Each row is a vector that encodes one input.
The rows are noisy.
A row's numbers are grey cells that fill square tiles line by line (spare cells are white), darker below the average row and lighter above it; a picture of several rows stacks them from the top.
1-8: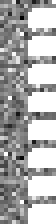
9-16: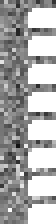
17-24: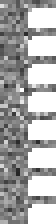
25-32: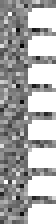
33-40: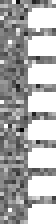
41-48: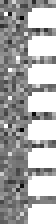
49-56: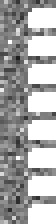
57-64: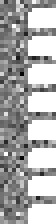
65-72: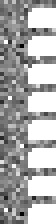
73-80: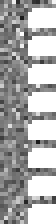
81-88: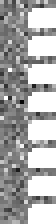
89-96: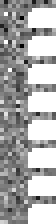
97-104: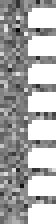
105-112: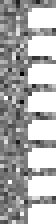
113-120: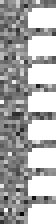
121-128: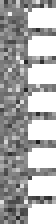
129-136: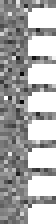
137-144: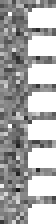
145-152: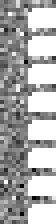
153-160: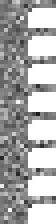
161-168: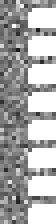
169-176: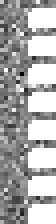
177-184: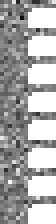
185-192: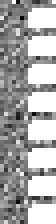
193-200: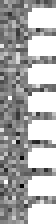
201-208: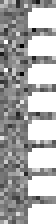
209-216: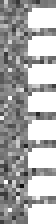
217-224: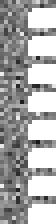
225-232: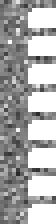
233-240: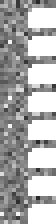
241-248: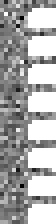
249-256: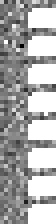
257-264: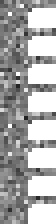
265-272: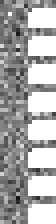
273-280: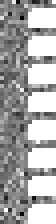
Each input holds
a true/false value, together with either a fixed value, or a node of a 7-node tree.
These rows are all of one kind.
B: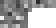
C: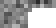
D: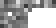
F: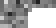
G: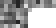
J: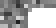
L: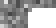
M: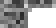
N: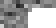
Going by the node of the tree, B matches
G and J.
